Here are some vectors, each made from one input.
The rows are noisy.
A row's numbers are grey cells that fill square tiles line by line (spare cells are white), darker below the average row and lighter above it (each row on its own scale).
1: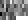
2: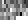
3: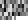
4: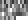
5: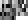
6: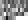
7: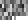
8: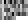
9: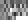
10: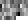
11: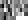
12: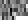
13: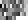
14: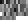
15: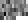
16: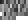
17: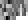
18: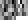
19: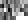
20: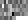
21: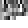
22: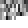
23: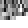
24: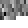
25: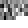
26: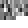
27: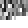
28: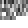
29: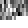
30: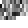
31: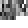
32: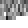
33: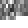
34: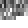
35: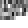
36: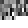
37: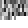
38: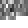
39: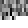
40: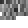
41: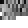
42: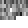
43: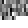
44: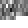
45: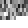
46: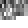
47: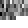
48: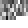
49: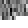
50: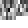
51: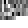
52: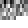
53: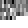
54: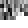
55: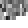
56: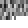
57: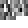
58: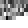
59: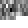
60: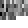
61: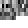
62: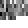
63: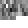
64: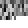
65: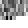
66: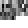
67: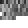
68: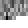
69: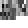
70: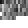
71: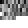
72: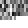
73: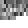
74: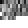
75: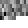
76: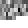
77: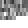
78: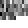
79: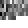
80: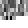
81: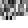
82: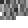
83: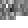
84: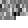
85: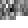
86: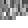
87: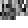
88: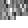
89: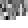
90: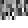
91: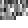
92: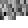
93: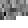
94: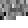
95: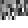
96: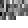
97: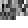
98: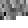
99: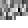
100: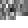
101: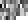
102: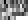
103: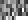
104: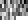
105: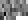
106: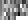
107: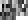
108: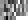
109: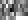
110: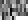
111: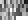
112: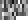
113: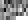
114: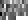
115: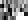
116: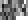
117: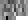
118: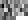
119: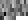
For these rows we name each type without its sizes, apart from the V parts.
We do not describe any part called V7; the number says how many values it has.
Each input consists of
either two labels, or a value of V7.
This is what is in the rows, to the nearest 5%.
About 50% of them hold two labels. The rest hold a value of V7.
